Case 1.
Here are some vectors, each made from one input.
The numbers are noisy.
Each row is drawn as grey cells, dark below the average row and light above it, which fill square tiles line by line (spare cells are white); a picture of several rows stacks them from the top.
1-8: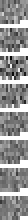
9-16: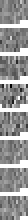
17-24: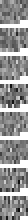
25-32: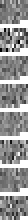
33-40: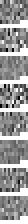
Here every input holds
a point on a 6-point line.
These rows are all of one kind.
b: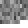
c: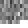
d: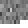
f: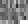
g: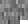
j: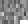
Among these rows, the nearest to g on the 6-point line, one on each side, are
c and d.
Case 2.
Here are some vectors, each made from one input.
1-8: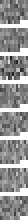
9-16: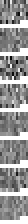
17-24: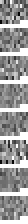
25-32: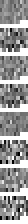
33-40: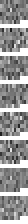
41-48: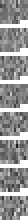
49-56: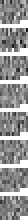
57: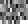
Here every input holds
a point on a 6-point line.
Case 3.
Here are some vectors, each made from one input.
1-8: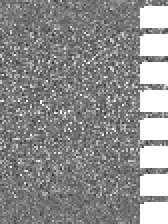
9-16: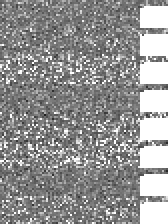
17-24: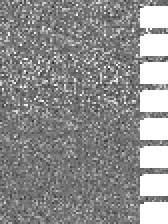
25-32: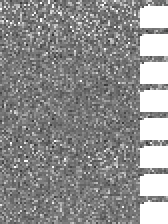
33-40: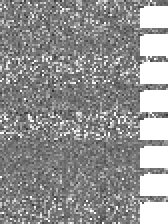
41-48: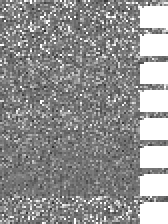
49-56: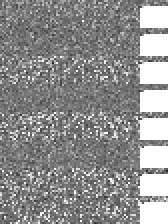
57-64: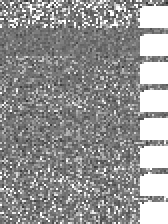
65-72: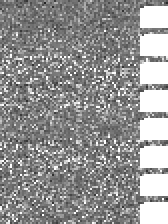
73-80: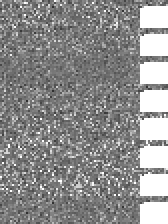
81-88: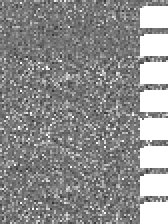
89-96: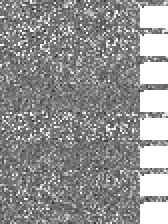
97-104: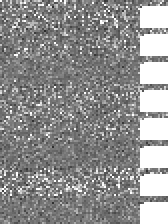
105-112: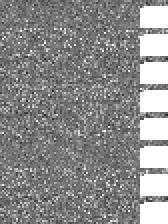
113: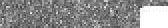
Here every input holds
either a point on a 13-point circle, or a fixed value.
